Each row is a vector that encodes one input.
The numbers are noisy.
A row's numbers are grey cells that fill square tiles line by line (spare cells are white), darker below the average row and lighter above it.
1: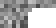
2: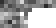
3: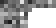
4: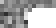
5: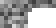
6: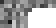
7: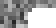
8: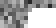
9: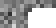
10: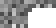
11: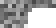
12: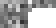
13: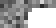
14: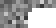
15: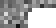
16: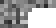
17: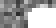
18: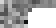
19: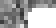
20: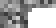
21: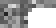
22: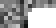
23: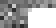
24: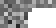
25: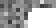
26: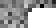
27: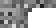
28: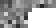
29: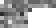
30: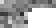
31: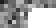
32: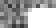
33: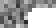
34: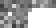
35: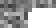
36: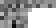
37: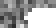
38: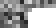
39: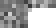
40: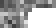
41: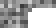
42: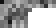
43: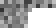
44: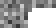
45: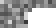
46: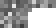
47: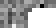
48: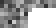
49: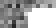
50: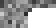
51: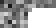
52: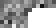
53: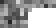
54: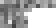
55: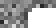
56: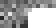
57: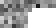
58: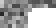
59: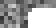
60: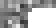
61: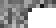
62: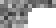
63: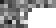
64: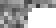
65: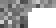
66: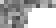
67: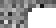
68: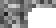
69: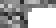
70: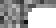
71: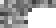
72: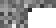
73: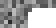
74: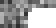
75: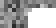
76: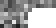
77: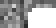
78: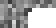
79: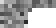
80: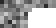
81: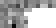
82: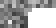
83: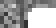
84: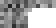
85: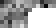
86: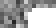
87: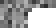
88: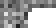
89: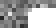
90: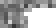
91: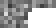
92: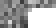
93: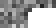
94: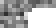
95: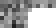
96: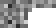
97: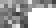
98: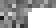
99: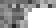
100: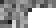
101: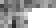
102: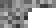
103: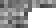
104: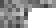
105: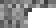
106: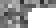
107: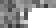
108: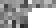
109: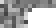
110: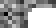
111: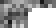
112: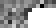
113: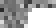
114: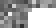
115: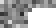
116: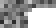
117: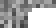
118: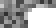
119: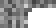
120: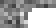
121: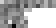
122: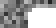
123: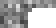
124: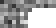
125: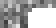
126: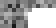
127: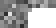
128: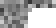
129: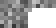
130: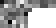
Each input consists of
a true/false value, together with either a point on a 6-point line, or a point on a 9-point line.
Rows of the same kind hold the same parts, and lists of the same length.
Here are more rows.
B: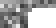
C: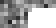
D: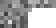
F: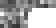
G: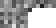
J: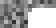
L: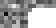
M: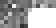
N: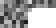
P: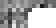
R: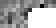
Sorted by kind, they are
B, D, J, L, M, N
C, F, G, P, R

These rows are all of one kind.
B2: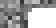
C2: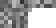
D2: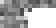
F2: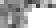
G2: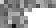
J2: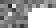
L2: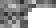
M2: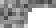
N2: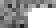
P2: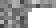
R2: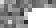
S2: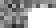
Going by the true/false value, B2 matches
D2, L2, M2 and R2.
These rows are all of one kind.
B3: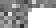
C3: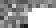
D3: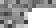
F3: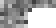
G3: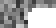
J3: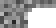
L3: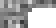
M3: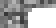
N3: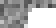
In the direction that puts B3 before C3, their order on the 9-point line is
L3, M3, B3, C3, J3, G3, D3, F3, N3.
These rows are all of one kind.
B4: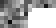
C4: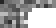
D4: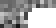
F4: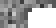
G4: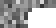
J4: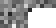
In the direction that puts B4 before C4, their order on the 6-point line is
B4, C4, D4, G4, J4, F4.
